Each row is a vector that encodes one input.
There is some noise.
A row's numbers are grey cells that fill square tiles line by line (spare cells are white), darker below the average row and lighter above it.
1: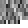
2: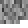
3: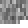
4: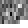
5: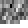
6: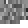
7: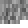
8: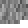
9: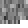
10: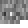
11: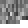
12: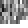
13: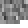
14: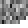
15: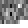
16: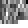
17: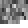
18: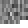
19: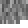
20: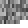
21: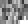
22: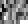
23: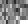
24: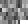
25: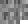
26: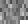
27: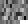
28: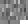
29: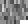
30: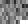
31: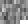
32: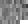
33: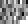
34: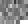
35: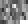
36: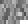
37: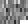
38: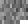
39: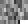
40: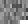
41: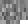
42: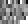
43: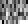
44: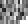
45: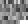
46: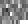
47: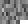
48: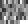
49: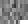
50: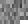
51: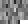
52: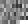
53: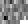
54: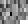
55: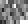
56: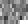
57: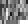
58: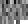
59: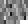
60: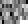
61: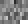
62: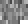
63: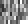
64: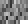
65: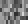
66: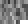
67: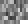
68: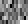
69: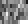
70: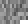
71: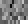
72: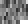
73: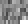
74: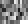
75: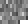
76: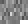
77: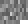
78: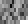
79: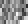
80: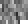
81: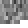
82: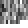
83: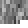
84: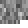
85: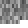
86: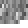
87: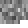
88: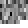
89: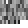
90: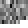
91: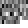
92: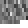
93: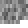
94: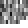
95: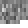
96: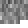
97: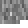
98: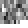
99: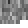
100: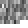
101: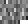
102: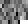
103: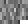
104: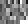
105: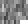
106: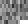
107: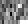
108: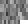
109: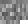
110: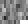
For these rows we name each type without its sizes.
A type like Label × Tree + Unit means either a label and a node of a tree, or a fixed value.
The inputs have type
(Circle + Unit) × Line + Tree.
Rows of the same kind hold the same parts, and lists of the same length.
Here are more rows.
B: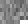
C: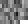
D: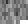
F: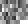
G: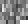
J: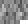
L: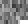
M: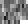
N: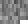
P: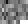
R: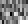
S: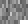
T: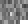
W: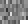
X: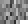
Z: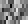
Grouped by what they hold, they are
B, F, G, J, L, N, S, T, W
C, D, M, P
R, X, Z

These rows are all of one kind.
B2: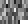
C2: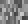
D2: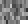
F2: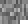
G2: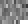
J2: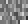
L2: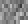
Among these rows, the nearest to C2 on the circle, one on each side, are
D2 and G2.
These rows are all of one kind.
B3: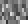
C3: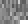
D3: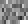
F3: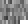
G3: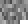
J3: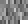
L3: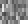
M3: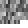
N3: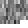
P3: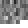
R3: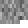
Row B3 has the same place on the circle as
F3, G3 and R3.
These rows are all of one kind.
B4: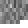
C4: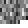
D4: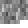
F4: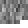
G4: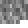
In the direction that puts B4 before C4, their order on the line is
B4, G4, F4, C4, D4.
